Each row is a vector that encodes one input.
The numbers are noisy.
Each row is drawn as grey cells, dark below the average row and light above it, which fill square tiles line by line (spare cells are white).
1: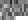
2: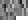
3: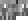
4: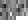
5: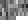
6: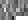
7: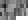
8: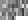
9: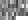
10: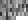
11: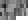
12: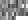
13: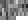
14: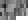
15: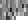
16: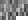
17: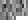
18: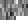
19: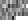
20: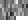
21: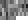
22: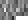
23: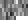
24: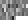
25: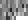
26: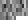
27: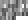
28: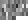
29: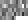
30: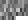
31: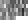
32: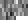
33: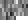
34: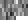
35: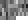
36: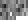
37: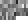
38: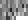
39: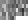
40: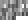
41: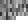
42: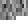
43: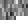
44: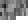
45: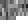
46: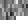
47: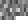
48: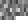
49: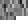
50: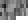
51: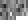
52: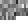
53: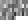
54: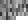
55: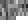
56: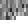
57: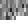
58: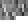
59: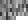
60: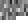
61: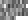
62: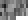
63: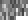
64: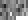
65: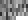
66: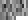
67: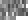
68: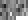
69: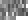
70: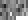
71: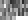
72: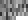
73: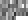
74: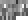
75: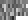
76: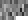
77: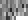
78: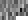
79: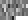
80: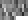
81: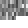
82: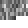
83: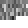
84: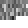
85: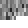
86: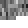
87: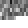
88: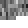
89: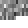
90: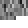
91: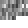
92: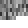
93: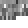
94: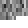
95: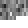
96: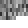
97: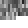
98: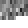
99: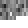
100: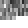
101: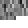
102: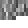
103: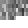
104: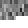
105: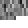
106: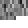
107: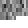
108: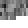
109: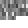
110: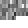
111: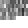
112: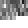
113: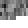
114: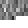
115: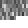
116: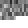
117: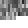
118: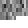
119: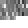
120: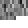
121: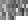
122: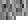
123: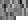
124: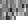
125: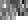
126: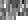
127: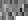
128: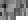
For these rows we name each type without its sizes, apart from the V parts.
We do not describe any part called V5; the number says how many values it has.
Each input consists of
either a node of a tree and a value of V5, or three true/false values.
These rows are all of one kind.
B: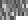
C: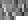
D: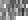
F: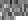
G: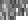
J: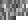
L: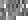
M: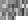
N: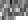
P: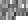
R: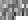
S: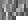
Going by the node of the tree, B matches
G and J.
